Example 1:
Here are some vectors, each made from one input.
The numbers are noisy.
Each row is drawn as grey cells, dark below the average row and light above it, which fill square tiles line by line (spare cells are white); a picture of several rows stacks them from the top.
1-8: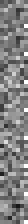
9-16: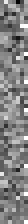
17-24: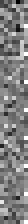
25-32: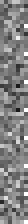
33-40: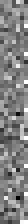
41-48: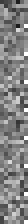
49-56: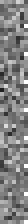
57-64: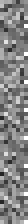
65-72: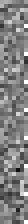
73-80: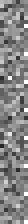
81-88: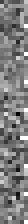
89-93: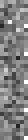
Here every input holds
a point on an 8-point circle, together with either a fixed value, or three true/false values.
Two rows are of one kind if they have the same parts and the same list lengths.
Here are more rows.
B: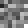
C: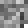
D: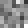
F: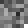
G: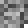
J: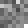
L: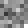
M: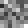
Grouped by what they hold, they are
B, C, D, L, M
F, G, J

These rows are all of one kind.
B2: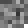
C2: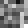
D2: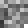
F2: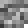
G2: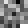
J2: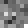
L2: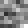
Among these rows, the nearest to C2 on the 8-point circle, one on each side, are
B2 and G2.
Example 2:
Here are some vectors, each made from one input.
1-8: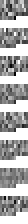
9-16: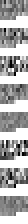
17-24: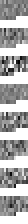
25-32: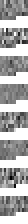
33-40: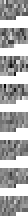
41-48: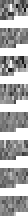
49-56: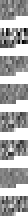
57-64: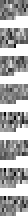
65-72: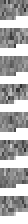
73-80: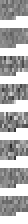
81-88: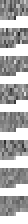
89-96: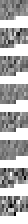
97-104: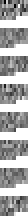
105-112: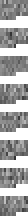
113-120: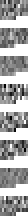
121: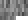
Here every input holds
a point on a 5-point line, together with either a point on a 6-point circle, or a fixed value.
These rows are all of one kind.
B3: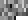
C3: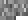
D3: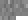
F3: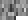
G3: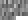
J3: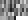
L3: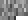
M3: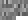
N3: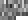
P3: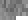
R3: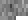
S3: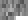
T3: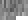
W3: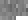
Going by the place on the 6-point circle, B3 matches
D3, G3 and W3.
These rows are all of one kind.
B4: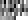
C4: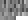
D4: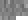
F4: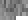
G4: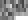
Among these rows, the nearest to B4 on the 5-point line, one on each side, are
D4 and F4.
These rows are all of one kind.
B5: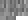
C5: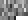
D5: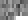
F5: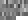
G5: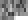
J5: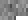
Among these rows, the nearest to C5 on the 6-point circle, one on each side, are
B5 and J5.
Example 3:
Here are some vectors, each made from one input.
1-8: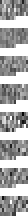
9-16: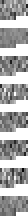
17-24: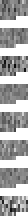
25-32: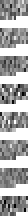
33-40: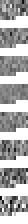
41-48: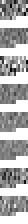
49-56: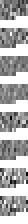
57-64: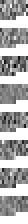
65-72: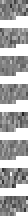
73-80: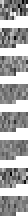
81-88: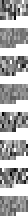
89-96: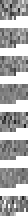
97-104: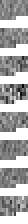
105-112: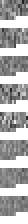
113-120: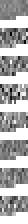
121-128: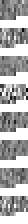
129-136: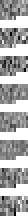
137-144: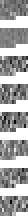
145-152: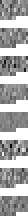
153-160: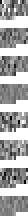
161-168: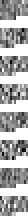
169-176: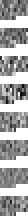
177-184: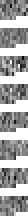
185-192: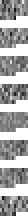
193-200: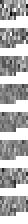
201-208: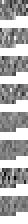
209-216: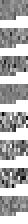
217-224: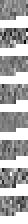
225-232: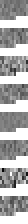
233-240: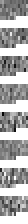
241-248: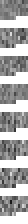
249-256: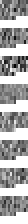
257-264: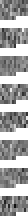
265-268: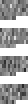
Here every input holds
one of 12 labels and a true/false value.
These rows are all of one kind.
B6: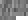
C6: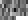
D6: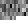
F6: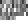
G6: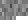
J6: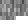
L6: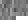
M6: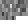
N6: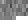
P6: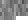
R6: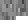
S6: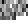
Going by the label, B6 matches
N6 and R6.
